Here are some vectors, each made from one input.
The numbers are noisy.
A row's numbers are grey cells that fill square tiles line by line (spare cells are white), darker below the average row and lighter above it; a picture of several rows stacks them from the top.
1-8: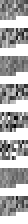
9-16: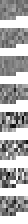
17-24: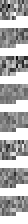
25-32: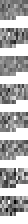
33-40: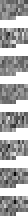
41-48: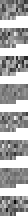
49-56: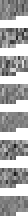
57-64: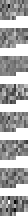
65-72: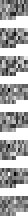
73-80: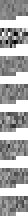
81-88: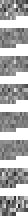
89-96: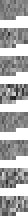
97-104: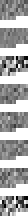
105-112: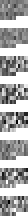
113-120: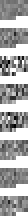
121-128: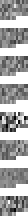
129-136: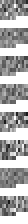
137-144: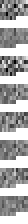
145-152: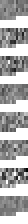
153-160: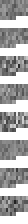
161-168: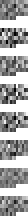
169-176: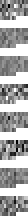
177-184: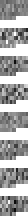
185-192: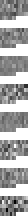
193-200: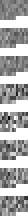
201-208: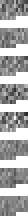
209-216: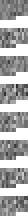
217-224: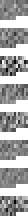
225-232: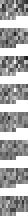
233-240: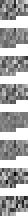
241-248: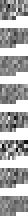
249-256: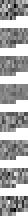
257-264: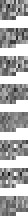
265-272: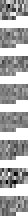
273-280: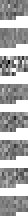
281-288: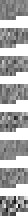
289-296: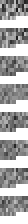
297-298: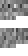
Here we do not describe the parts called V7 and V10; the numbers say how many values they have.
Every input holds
a value of V10, together with either a point on an 11-point line, or a true/false value and a value of V7.
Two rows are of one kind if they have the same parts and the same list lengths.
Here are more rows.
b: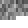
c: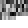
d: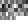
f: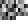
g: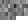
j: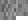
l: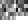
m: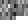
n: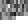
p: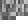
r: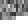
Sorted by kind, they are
b, c, d, j, l, p, r
f, g, m, n

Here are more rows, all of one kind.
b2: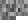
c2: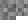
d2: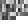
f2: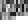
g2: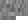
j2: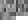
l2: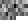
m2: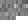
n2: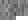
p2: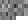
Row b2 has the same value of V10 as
g2, m2 and n2.
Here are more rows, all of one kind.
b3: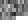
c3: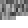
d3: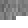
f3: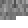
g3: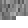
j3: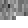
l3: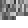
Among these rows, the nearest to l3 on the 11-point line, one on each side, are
c3 and f3.
